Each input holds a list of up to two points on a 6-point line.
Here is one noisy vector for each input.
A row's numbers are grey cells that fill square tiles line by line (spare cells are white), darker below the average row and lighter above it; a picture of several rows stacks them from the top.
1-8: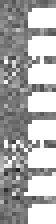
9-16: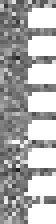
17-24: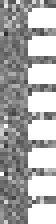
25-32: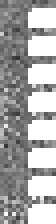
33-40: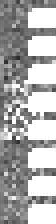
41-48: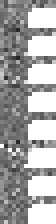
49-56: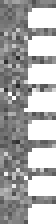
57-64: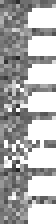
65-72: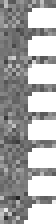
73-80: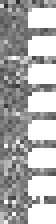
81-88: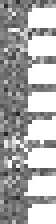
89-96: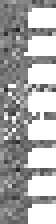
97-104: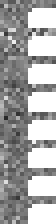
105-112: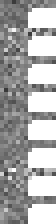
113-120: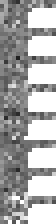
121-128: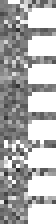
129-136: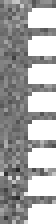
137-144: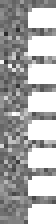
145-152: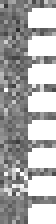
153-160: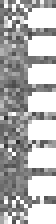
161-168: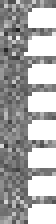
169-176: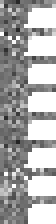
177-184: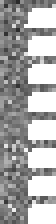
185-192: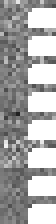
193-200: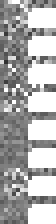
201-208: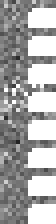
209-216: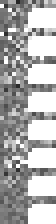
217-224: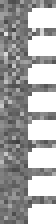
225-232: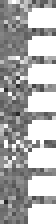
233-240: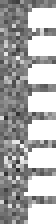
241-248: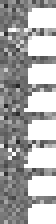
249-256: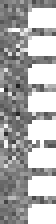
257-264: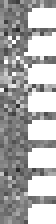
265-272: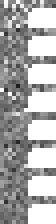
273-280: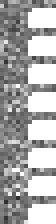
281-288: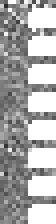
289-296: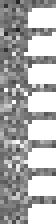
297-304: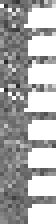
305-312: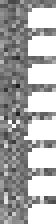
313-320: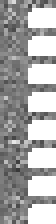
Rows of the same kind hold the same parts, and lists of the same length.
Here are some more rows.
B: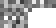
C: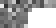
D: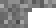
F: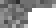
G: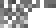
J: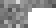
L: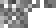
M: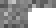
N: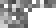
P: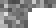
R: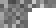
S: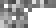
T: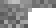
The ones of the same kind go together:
B
C, D, F, G, J, L, R, T
M, N, P, S

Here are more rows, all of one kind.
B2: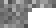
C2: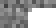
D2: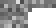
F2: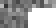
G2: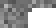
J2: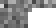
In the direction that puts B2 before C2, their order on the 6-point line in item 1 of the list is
G2, D2, J2, F2, B2, C2.
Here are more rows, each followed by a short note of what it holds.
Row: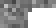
a list of one item
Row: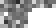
a list of one item
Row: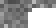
a list of two items
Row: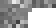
a list of two items
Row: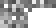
a list of one item
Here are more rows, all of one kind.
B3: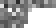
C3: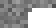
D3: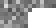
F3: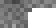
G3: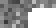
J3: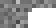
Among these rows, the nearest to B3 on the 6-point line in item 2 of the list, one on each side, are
C3 and J3.
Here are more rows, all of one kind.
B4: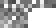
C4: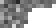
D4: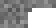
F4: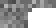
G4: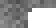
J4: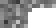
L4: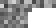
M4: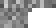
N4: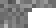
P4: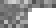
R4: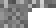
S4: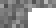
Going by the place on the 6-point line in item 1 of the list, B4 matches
C4, D4, F4 and N4.
